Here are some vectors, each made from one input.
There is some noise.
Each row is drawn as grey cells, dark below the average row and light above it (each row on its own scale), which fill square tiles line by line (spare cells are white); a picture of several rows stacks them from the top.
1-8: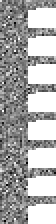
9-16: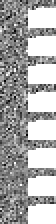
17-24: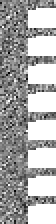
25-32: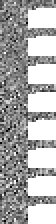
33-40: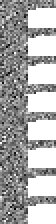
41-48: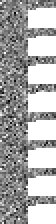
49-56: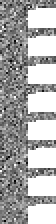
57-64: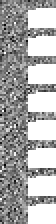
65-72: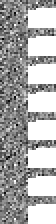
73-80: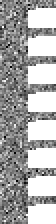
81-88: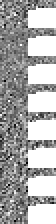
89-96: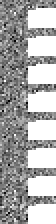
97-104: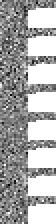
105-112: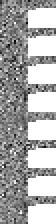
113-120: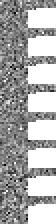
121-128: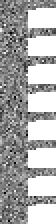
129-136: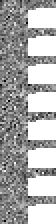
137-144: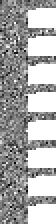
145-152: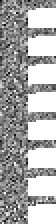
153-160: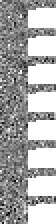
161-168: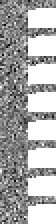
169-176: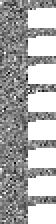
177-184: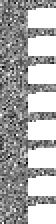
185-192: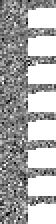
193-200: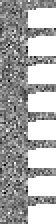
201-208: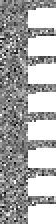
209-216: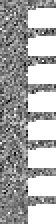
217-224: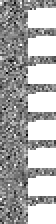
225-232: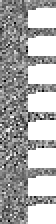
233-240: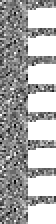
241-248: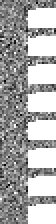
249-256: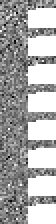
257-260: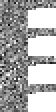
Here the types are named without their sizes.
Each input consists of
a list of points on a line.
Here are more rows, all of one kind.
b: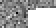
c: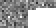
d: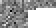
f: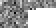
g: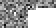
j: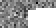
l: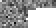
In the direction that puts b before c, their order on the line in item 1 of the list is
g, b, j, c, l, d, f.
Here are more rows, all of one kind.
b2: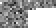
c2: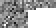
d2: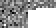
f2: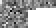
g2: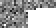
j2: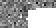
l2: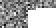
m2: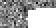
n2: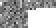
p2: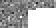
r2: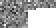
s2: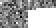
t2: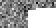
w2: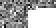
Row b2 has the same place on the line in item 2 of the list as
j2, m2 and t2.
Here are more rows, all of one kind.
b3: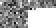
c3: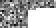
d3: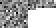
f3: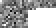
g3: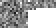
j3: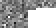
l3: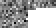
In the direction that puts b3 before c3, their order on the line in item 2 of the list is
l3, b3, f3, j3, d3, g3, c3.
